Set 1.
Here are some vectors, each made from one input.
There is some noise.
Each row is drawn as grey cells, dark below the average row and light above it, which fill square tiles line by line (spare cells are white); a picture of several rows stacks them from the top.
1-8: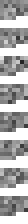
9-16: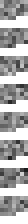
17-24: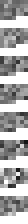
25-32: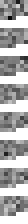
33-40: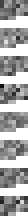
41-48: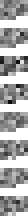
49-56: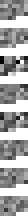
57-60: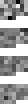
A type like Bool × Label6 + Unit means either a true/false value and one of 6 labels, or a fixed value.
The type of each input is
Line5 + Line7.
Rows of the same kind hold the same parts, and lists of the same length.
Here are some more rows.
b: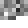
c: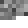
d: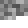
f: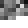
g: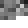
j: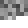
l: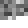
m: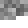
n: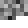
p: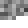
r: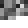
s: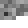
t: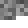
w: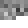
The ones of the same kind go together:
b, d, j, l, m, p, s, w
c, f, g, n, r, t

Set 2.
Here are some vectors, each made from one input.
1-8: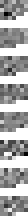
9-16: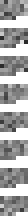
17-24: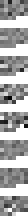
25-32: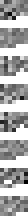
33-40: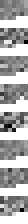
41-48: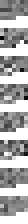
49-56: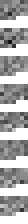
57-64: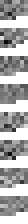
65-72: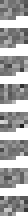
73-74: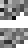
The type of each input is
Bool × Label7.
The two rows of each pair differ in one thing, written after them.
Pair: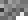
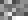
the true/false value
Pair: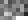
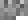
the true/false value
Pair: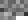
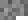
the label
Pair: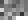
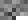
the true/false value
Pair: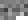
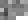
the true/false value
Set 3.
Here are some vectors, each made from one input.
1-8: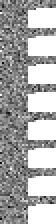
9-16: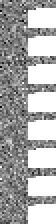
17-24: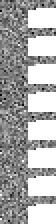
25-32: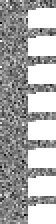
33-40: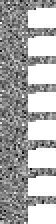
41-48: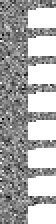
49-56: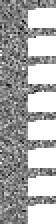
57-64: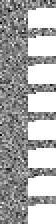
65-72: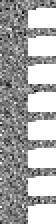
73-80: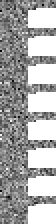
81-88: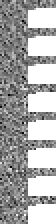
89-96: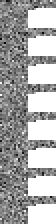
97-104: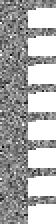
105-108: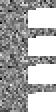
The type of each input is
(Circle5 + Unit) × Label8.
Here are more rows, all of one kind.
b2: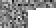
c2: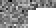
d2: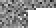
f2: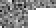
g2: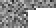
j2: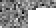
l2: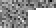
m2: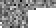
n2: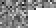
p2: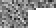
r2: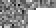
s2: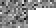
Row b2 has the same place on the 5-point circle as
f2, j2, m2 and r2.
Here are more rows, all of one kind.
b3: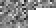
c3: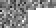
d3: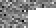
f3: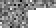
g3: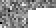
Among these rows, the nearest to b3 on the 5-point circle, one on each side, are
c3 and d3.
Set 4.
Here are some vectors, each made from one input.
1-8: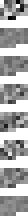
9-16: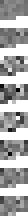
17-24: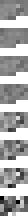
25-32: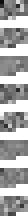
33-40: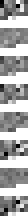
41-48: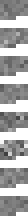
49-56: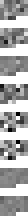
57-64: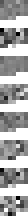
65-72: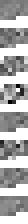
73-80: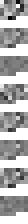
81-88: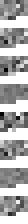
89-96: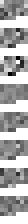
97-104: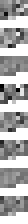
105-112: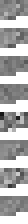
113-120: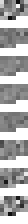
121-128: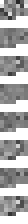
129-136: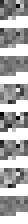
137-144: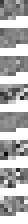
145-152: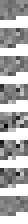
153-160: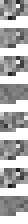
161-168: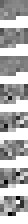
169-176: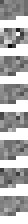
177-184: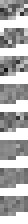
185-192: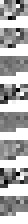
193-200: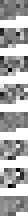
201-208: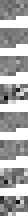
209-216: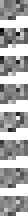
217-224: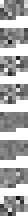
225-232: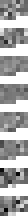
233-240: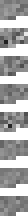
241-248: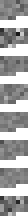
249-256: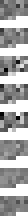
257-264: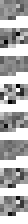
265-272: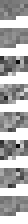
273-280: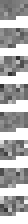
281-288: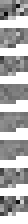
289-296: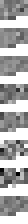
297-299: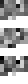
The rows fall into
2 kinds.
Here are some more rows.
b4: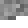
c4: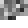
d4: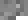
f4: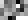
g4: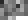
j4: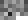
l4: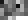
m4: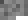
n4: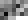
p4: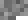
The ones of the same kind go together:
b4, c4, d4, f4, g4, l4, m4, n4, p4
j4

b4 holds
a point on a 6-point line, a point on a 19-point line and a true/false value.
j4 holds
a true/false value.
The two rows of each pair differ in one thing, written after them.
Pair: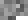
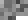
the place on the 19-point line
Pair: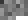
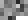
the place on the 6-point line
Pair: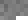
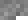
the place on the 19-point line
